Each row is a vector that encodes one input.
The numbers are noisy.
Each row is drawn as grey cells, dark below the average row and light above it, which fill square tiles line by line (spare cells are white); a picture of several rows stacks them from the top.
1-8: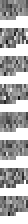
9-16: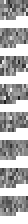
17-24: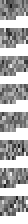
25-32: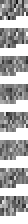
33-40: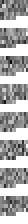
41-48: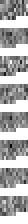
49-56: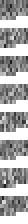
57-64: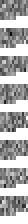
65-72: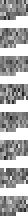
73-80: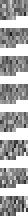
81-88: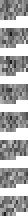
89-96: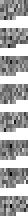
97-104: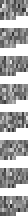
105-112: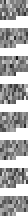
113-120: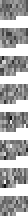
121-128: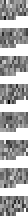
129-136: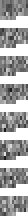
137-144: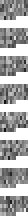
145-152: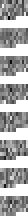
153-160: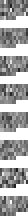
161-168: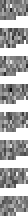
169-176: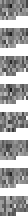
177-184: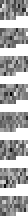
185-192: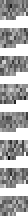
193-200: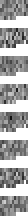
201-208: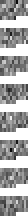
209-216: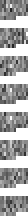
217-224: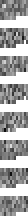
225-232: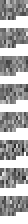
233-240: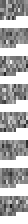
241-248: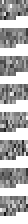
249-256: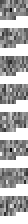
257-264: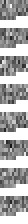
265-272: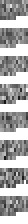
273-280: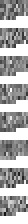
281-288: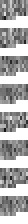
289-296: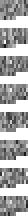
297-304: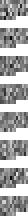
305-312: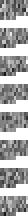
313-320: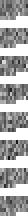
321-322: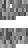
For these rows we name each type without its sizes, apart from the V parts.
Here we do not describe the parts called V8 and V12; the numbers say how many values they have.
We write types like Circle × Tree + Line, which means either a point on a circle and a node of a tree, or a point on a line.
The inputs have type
((Bool × Bool × Bool × Bool + V12) × Line + List(V8)) × Line.
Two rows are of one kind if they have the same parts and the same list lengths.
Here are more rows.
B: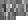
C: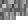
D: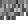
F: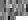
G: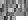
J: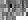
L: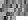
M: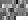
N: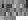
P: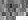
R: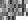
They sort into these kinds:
B, D, F
C
G, L, P
J, N
M, R

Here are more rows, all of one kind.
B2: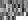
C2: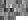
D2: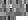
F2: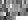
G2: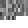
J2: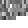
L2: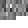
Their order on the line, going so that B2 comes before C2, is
B2, G2, C2, L2, D2, J2, F2.
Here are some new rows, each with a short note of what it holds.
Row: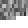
a point on a line, together with the empty list
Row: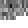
a point on each of two lines and a value of V12
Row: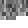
a point on each of two lines and a value of V12
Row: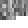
a point on a line, together with the empty list
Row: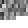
a point on a line, together with the empty list
